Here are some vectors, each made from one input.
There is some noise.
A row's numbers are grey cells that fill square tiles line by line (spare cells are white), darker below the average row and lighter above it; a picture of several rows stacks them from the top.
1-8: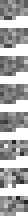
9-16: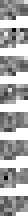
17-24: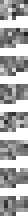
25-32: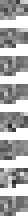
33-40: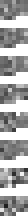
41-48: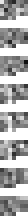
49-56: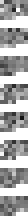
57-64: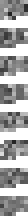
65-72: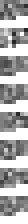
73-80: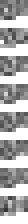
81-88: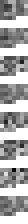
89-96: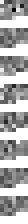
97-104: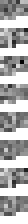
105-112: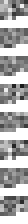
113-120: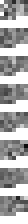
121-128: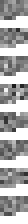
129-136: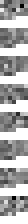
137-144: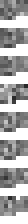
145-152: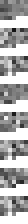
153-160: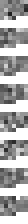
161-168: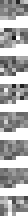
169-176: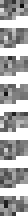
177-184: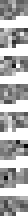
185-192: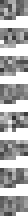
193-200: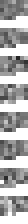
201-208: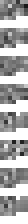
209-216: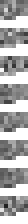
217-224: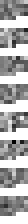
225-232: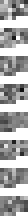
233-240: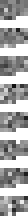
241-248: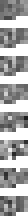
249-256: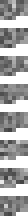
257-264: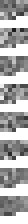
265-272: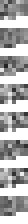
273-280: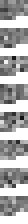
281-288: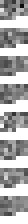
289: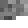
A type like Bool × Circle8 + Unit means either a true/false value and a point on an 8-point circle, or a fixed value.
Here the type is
Bool × Bool × Bool × Bool × (Line3 × Line4 + Unit) + Line7 + Line11.
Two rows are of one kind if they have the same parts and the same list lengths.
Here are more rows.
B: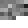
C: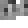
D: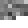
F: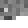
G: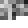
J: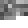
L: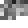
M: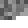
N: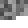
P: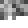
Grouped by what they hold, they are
B, C, D, J
F, M, N
G, P
L

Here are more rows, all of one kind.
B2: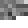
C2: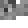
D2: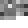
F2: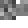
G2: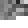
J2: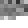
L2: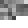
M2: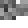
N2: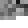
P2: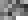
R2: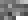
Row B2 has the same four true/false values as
C2, F2 and G2.
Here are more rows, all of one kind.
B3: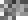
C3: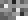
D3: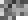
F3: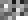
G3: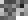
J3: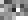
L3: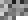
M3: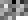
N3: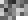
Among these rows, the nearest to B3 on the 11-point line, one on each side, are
D3 and L3.
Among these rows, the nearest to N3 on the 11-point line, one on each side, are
D3 and G3.
